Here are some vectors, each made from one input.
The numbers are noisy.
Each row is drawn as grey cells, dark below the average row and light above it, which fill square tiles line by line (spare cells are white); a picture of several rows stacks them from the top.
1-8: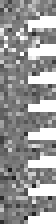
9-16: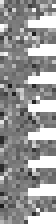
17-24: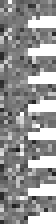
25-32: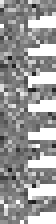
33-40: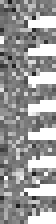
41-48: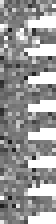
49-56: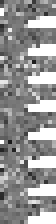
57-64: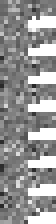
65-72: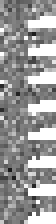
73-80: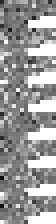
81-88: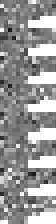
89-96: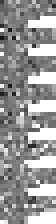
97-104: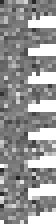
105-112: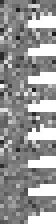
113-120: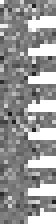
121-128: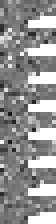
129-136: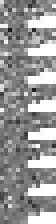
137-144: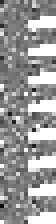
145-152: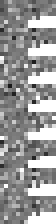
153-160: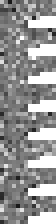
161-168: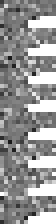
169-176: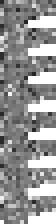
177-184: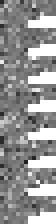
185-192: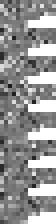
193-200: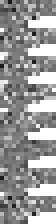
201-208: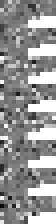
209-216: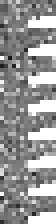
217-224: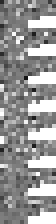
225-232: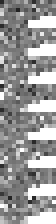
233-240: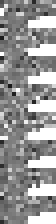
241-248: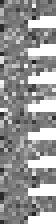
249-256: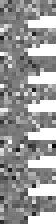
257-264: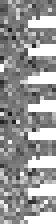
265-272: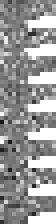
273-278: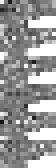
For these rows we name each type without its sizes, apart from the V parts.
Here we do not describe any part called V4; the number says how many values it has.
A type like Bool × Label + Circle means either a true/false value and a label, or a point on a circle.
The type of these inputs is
(Bool × Bool × Bool × Bool + Label) × (Tree + V4).
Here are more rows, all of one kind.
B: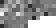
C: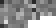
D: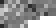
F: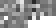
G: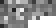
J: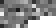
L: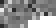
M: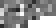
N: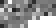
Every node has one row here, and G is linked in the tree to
C.
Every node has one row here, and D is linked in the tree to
B, C and L.
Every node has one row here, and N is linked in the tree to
L.
